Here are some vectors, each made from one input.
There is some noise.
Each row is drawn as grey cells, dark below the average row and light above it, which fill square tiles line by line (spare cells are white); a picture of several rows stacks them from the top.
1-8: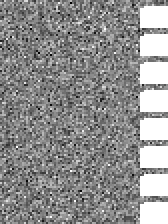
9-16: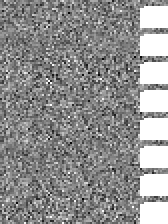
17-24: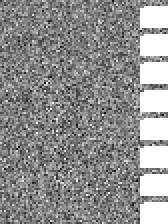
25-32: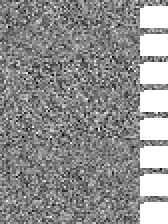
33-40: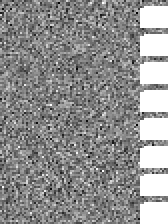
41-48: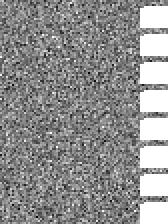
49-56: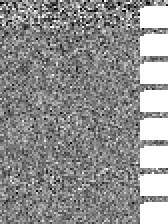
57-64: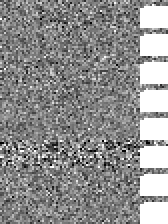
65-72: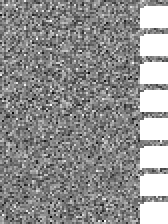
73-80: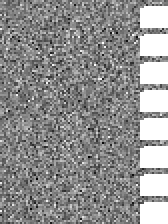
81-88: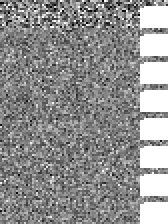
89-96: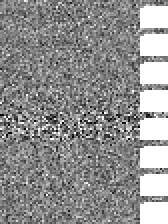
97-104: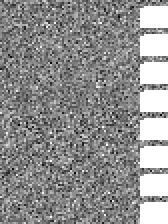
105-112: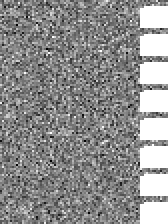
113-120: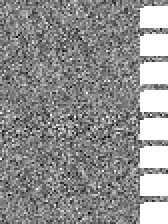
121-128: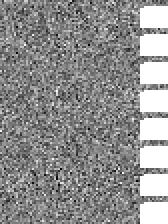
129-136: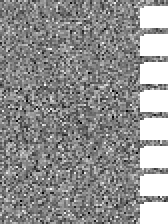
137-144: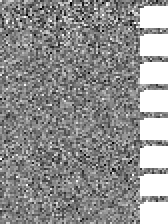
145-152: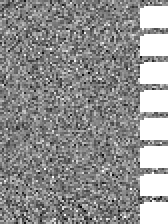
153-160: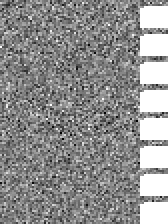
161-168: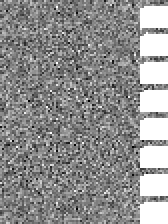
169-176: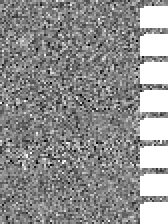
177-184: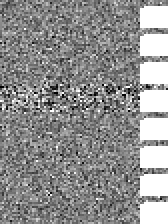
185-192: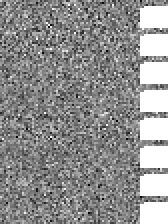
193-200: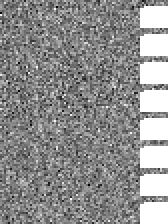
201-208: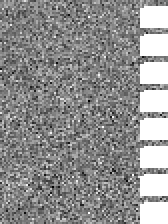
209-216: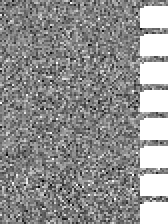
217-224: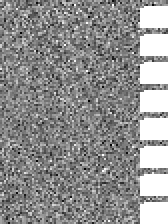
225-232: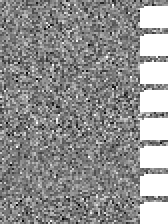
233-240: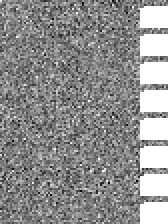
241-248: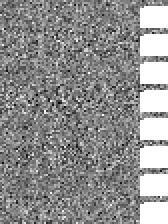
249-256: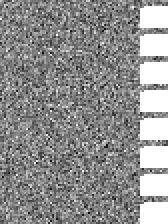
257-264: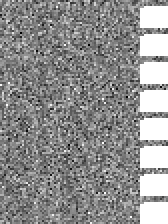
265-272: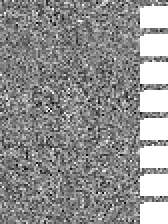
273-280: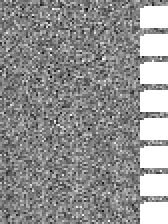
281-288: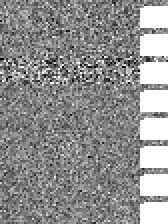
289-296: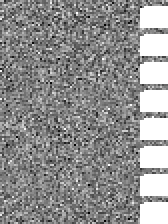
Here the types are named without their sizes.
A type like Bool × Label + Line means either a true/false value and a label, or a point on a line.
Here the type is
List(Circle).
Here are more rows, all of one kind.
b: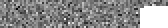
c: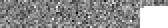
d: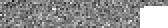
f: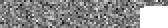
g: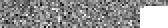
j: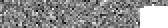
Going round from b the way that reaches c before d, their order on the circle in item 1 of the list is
b, c, g, d, j, f.
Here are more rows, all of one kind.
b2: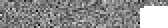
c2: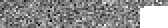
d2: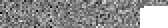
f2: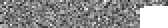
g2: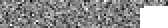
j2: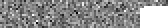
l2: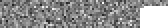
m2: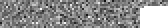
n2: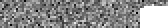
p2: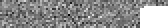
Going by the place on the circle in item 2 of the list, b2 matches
g2 and p2.
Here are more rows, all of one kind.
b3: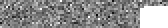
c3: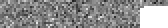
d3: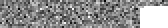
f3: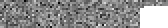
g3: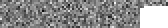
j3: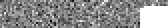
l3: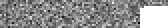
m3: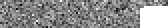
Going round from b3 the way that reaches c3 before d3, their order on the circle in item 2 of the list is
b3, c3, d3, f3, m3, j3, l3, g3.
